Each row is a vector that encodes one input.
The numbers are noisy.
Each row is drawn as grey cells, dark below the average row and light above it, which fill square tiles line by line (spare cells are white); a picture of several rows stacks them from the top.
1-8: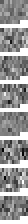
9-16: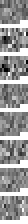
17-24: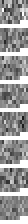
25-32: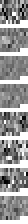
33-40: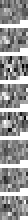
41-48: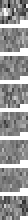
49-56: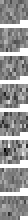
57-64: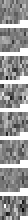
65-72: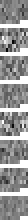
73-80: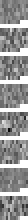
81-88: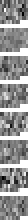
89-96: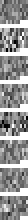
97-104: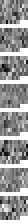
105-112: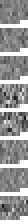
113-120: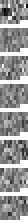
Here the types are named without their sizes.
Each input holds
either a point on a line, or a node of a tree.
